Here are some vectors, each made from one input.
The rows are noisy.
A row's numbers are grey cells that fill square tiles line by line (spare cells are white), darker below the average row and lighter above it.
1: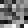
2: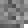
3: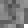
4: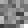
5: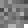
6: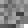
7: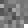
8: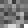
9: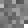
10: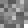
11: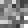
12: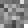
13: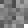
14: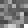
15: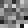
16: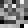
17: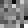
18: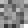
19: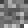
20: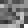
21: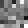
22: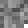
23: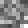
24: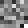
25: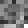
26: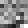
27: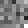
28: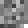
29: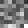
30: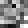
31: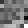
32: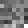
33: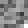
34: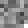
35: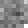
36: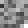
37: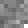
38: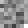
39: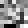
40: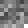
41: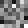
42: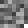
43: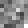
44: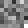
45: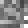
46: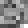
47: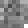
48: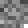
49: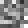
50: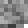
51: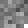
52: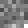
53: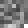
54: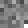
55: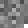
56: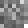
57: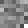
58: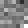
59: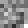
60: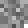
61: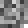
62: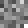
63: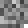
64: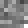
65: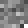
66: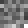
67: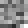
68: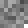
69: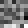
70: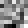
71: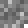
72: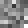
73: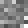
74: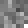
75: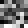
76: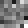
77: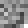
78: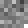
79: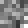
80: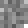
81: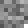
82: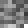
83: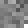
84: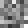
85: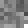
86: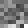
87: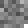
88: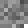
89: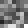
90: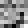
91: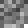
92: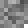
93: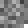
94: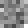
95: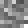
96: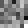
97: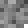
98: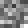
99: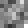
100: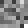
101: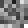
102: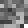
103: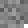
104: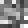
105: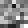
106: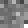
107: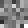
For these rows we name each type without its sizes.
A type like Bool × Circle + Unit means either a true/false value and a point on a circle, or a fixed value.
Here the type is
(Circle + Unit) × Line.
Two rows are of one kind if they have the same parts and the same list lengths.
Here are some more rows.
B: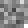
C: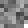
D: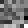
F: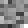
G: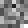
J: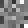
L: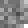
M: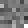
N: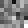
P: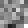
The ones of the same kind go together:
B, J, L, P
C, D, F, G, M, N

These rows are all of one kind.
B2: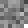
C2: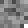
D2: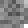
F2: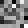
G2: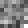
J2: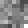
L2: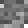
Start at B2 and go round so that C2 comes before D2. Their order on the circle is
B2, C2, J2, L2, D2, F2, G2.
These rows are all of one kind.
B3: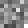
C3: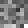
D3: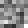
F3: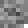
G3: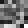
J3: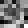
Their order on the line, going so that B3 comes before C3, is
B3, D3, F3, J3, G3, C3.
